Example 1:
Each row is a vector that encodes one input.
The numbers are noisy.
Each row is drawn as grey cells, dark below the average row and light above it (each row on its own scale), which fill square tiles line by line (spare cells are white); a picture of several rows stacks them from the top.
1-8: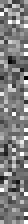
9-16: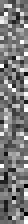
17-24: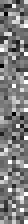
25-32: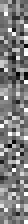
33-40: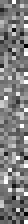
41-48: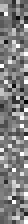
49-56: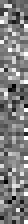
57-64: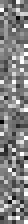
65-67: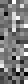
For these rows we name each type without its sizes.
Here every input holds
a point on a line.
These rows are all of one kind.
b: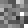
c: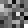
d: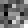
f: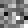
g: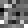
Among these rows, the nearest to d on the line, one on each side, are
c and f.
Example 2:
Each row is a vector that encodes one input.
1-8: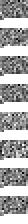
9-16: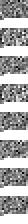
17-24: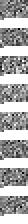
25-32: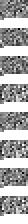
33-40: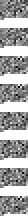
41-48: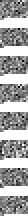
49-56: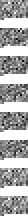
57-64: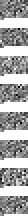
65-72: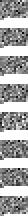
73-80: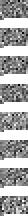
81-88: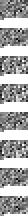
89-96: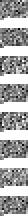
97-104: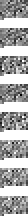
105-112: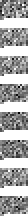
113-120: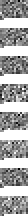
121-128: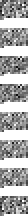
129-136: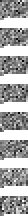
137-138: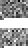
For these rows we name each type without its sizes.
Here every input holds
a point on a circle.
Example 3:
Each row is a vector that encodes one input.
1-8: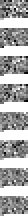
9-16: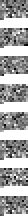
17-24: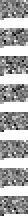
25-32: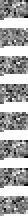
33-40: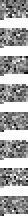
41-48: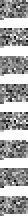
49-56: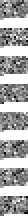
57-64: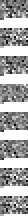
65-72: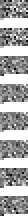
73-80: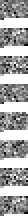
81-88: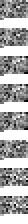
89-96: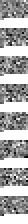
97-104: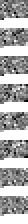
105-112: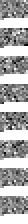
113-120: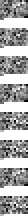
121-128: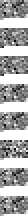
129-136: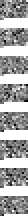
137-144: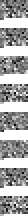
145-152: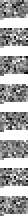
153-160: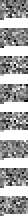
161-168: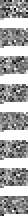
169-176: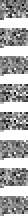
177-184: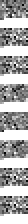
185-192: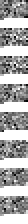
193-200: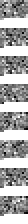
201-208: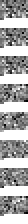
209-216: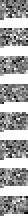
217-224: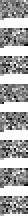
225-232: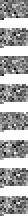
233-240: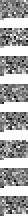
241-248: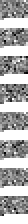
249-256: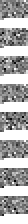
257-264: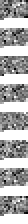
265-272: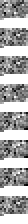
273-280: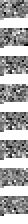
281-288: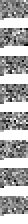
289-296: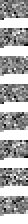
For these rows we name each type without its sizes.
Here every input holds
a point on a line.
